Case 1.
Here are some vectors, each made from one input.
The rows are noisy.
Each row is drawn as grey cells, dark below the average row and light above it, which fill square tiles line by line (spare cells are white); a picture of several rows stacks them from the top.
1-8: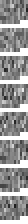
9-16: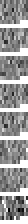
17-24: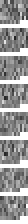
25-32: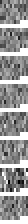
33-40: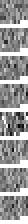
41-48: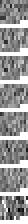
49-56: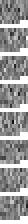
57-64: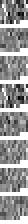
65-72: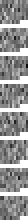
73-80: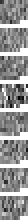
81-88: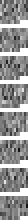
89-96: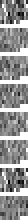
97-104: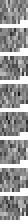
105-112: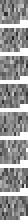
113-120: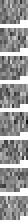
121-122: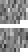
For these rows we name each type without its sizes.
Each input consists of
a list of points on a line.
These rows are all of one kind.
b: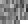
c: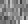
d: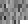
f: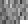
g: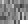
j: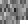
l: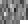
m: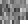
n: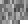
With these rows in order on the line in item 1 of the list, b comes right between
g and n.
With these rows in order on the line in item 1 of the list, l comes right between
j and n.
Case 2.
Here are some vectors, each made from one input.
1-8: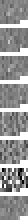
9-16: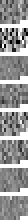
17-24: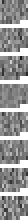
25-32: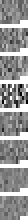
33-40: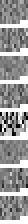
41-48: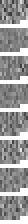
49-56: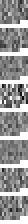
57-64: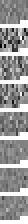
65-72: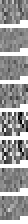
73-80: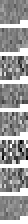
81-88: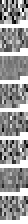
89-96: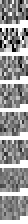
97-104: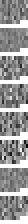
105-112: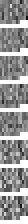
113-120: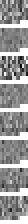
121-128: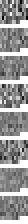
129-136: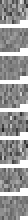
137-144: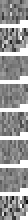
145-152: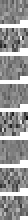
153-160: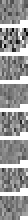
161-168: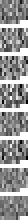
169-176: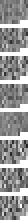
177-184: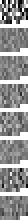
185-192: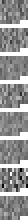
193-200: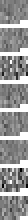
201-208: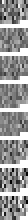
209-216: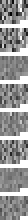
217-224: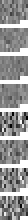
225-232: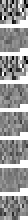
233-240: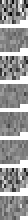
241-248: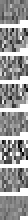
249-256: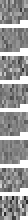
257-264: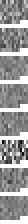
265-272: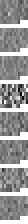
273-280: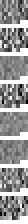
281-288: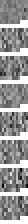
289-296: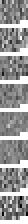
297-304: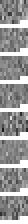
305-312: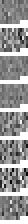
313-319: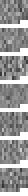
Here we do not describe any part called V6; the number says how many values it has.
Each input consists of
a point on a 19-point circle, a true/false value and a value of V6.
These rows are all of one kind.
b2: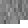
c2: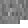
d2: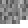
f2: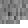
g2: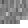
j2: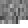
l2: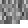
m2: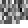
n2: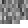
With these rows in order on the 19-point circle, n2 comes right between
g2 and m2.
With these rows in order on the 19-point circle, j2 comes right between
f2 and m2.
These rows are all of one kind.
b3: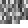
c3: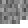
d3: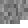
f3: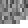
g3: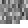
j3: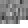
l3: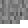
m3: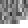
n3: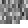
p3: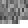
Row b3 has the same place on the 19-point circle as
g3, j3 and n3.
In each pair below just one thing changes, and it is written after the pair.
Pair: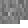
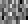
the true/false value
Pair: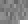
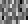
the true/false value
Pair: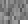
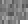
the place on the 19-point circle
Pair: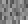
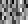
the value of V6
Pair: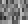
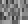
the value of V6
